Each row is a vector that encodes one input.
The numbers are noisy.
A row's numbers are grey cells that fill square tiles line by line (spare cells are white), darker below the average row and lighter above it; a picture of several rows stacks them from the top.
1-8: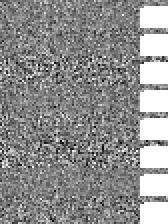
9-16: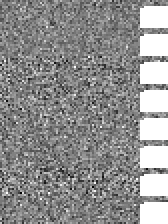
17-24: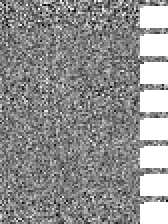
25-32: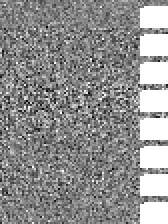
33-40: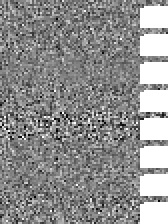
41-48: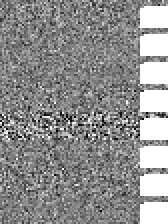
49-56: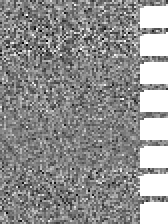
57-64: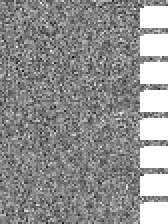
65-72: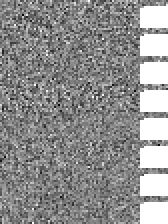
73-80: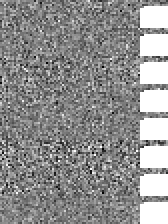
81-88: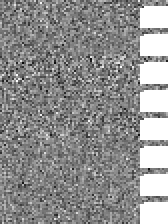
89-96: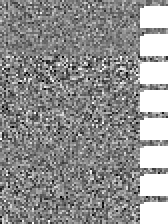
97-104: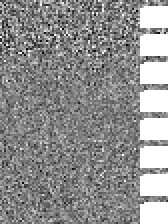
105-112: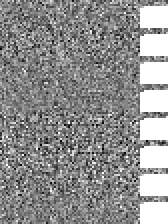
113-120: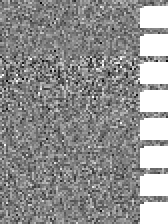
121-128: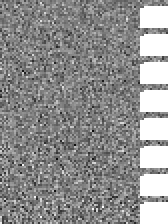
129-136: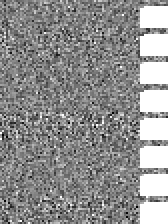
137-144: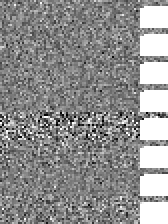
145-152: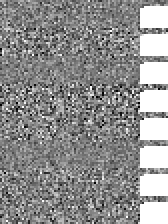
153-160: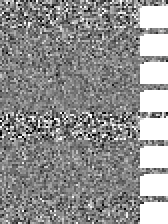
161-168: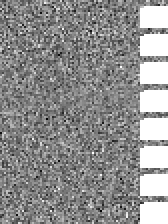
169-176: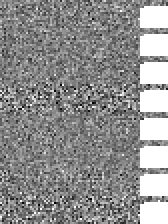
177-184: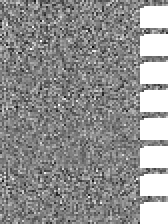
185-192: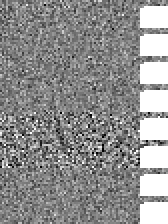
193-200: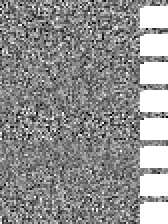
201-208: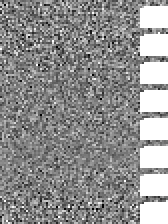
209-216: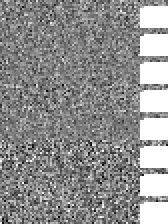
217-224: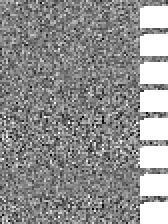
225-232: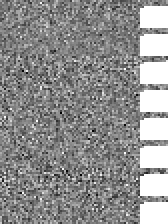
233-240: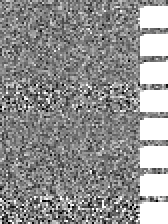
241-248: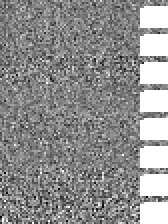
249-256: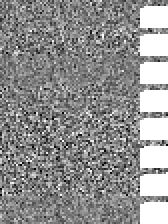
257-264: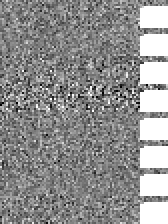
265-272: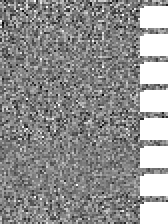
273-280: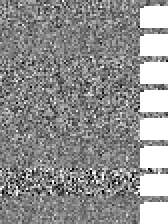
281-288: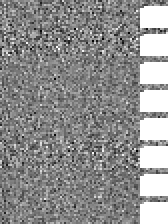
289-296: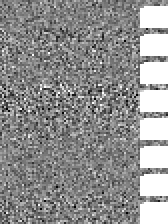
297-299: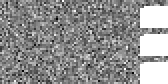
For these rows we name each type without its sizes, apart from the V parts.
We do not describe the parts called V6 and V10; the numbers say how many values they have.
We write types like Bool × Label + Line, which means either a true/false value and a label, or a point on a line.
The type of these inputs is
(Line + V6) × V10 + List(Circle).
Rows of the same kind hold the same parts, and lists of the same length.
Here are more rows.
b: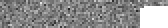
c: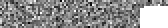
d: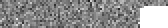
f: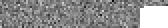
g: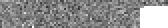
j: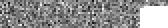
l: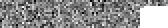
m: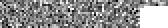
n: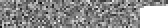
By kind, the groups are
b, m
c, n
d, g
f, j
l

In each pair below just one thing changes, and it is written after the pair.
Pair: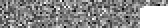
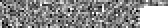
the place on the circle in item 1 of the list
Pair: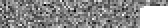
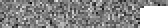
the place on the circle in item 2 of the list
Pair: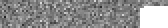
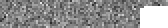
the place on the circle in item 2 of the list
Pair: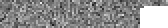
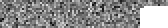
the place on the circle in item 2 of the list
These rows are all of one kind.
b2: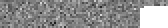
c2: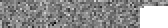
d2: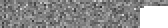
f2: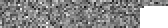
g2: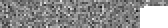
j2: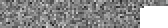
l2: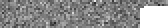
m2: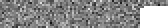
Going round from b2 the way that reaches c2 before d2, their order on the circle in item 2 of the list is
b2, c2, f2, m2, j2, g2, d2, l2.
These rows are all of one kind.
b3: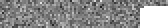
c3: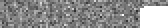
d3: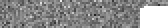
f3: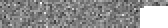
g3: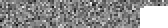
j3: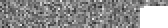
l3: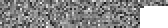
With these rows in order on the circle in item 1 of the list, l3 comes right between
c3 and d3.
